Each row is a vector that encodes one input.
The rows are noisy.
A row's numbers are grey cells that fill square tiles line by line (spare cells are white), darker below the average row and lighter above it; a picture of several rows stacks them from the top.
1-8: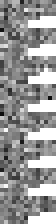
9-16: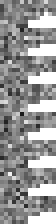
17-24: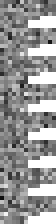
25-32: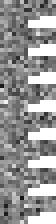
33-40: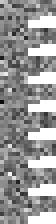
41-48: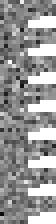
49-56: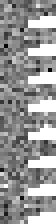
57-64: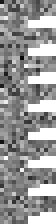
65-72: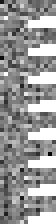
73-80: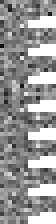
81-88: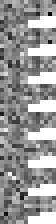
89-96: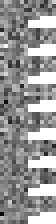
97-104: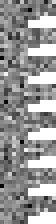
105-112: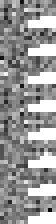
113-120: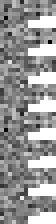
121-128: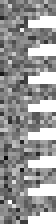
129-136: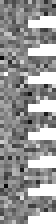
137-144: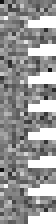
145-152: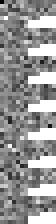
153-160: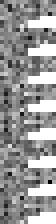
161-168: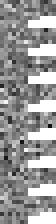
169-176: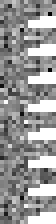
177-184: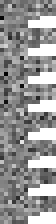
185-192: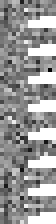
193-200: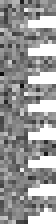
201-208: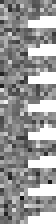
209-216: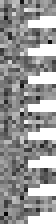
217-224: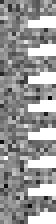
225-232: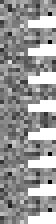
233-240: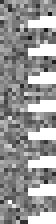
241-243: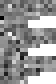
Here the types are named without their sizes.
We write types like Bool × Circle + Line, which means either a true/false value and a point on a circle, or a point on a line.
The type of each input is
Line + Tree.
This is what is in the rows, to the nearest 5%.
About 45% of them hold a point on a line. The rest hold a node of a tree.
